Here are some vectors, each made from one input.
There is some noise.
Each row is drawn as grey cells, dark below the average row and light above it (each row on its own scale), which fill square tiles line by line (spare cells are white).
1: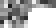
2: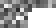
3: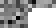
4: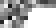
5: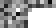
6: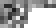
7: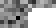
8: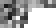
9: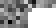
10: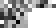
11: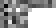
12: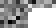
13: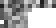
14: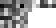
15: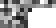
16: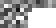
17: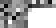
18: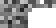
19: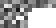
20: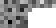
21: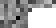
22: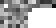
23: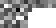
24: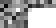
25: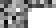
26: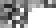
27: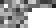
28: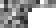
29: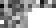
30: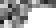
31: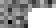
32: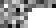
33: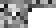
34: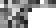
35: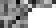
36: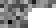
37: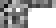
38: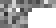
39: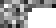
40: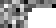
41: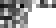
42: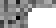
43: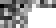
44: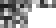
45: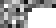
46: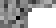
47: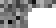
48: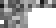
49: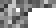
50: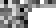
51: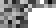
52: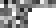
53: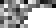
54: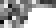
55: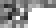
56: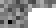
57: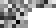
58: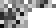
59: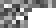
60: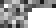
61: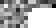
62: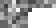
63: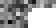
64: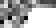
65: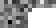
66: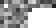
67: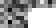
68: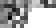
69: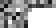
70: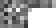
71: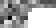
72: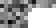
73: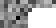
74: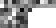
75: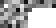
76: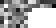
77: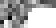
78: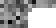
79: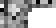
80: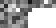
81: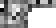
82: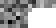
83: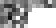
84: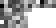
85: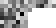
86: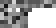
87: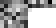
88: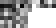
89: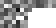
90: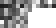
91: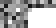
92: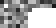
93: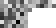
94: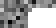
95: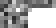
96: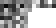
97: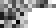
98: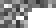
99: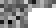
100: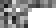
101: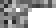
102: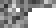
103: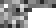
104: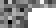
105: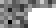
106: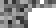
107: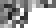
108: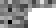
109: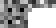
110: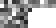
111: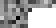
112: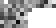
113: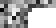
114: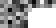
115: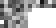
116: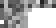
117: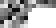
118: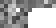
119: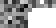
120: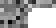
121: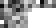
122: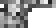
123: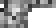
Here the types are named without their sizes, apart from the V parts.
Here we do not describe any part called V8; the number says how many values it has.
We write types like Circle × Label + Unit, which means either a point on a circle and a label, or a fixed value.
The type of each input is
Bool × Line + V8.
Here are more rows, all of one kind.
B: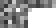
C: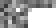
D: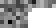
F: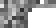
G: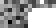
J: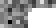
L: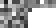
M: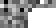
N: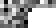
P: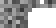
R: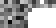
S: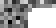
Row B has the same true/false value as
C and D.
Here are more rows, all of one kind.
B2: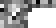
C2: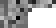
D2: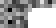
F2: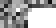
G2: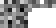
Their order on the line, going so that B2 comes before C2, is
F2, B2, C2, G2, D2.
